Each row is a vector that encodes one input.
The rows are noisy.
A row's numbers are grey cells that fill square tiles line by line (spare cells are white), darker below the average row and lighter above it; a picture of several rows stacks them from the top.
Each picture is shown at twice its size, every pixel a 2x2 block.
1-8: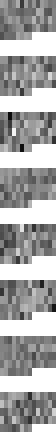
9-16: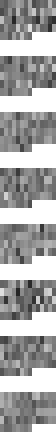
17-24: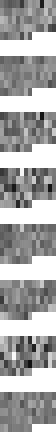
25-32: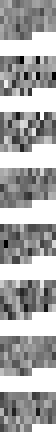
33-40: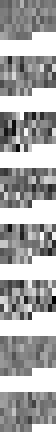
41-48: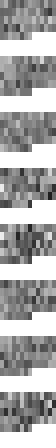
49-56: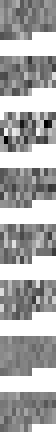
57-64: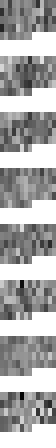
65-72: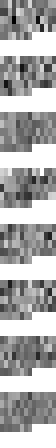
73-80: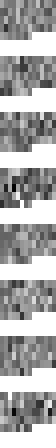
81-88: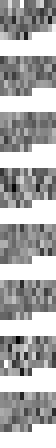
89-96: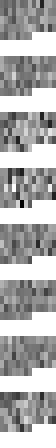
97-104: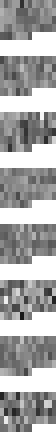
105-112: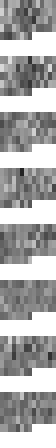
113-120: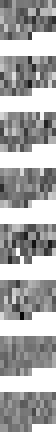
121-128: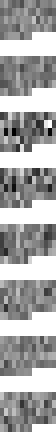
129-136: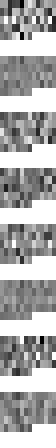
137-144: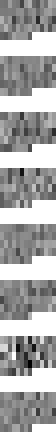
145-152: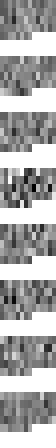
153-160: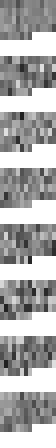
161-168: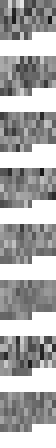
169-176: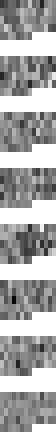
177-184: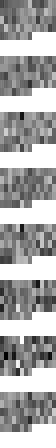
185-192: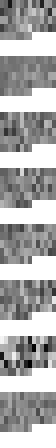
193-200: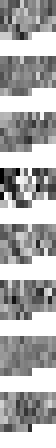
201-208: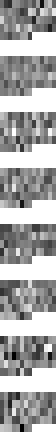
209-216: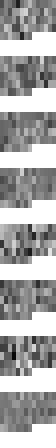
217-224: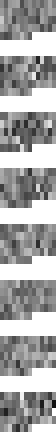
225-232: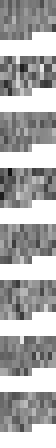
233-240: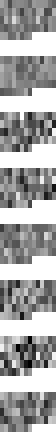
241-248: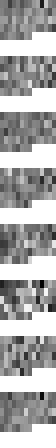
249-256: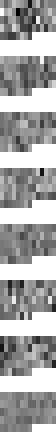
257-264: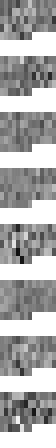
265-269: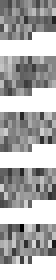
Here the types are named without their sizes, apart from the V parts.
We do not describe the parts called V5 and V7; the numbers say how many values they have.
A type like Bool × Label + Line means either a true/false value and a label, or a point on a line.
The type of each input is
Bool × V5 + Label × V7 + Unit.
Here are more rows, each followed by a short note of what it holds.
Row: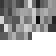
a label and a value of V7
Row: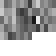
a true/false value and a value of V5
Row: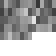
a label and a value of V7
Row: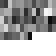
a fixed value
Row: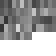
a true/false value and a value of V5
